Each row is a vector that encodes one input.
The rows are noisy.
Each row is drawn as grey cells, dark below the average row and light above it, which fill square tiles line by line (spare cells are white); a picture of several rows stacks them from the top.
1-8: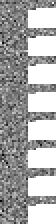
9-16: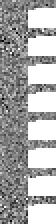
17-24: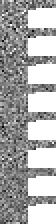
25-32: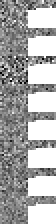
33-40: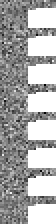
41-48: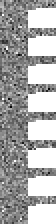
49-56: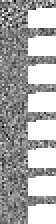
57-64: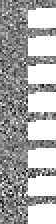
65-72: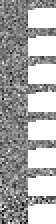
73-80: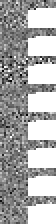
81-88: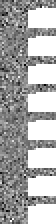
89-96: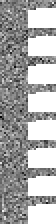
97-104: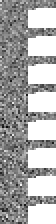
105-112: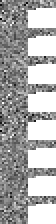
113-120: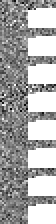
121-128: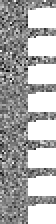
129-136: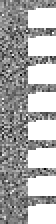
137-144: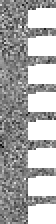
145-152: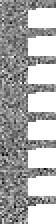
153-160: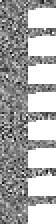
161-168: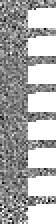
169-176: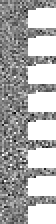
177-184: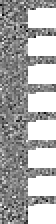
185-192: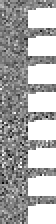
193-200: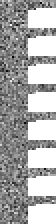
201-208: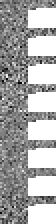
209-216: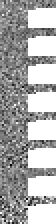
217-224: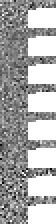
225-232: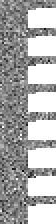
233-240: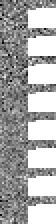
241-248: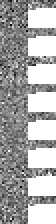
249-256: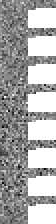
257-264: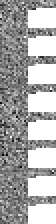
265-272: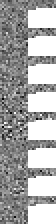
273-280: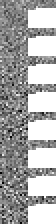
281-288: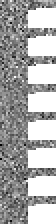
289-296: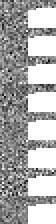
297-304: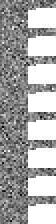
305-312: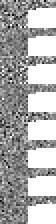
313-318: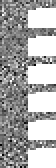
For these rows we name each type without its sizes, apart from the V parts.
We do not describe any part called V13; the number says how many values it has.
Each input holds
a point on a circle, a label and a true/false value, together with either a node of a tree, or a value of V13.
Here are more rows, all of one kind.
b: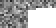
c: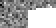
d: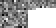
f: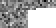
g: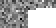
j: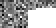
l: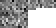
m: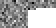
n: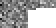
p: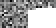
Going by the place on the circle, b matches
c, g, j and m.
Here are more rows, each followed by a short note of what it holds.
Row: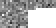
a point on a circle, a label, a true/false value and a value of V13
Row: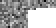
a point on a circle, a label, a node of a tree and a true/false value
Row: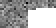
a point on a circle, a label, a true/false value and a value of V13
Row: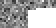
a point on a circle, a label, a node of a tree and a true/false value
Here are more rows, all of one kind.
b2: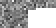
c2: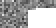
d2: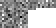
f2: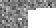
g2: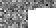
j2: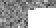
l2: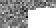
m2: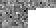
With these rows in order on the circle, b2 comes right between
j2 and l2.
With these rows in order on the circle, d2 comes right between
c2 and f2.
